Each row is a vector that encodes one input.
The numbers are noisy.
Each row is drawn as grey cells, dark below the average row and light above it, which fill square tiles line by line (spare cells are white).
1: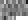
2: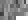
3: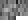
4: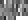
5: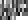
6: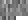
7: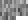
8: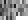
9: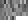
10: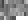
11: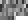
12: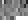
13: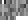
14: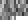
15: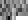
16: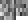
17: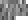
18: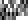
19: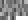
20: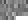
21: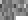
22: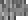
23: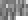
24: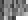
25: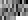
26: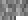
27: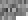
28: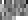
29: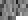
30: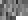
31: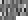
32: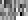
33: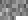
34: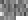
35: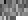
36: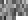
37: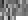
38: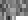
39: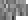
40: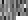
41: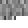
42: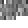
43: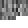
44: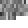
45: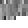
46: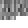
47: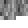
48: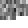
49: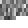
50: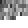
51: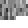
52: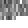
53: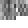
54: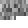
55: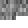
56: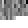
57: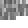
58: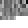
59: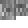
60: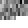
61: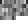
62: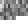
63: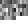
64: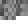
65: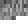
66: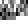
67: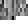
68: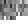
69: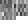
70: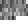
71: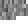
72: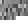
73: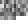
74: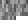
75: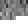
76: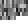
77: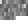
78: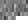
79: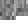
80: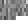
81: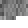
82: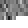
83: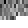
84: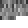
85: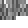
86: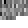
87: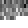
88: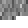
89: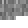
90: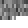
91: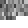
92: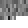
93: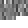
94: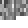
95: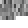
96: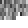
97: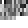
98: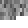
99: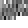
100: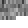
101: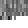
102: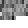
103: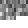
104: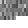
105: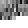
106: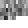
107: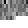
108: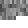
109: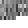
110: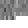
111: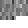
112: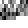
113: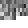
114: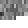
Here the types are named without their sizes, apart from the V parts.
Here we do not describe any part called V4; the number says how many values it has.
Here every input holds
either a fixed value, or two labels and a value of V4.
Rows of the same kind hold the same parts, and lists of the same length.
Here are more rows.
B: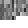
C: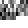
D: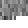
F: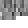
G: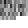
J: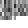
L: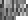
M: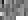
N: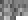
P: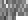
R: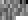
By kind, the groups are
B, D, F, G, J, L, M, N, P, R
C

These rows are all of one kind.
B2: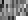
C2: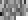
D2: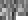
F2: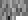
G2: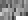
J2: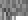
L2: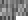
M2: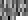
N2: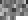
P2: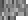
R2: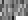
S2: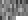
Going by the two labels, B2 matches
D2, G2, L2 and R2.
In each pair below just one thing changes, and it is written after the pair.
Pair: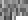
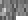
one of the two labels
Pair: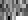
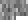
one of the two labels
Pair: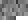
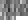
one of the two labels
